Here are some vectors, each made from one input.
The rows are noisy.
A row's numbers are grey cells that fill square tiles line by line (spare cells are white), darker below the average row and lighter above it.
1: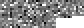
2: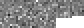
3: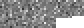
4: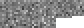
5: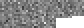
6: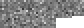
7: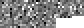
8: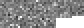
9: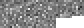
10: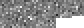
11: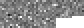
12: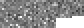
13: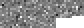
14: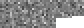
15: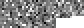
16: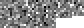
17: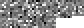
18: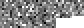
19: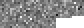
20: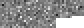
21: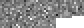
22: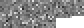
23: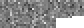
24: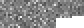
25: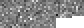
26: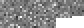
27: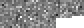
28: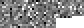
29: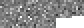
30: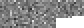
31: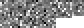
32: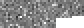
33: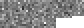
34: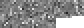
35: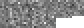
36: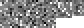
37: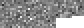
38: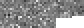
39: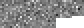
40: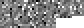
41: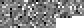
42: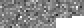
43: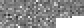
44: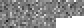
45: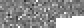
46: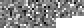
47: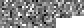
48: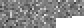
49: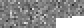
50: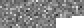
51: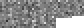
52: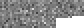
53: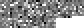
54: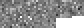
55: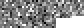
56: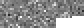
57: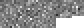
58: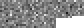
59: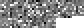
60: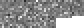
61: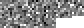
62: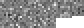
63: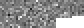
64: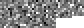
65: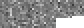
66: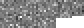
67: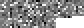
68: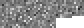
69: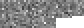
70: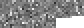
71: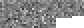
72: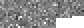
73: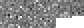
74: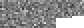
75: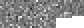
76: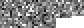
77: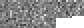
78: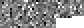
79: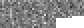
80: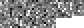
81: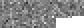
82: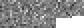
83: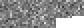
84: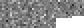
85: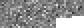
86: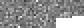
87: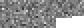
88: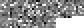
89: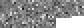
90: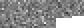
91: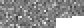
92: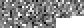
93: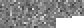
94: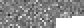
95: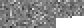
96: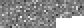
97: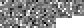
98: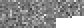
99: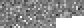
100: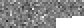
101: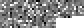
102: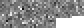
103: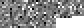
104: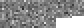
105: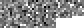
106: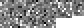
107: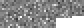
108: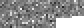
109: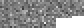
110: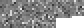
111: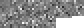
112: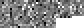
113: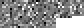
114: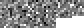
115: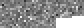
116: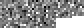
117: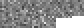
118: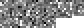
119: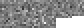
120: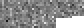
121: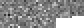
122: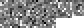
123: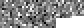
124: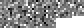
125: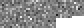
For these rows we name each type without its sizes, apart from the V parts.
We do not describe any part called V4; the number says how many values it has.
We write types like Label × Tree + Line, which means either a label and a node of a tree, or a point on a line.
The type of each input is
Bool × (Line + V4) + Label.
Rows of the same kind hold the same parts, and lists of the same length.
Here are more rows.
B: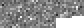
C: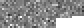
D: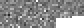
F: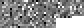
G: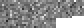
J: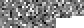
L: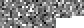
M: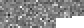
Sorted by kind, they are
B
C, D, G, M
F, J, L

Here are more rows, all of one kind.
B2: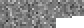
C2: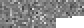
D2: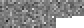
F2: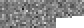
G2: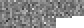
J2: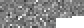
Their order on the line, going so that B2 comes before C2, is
F2, G2, D2, B2, C2, J2.
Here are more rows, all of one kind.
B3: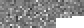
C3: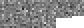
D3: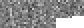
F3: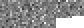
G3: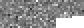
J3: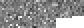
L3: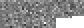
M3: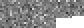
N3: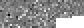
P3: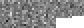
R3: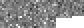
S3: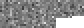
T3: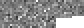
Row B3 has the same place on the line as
G3 and M3.
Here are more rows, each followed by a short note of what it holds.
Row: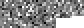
a label
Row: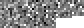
a label
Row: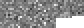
a point on a line and a true/false value
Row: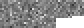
a point on a line and a true/false value
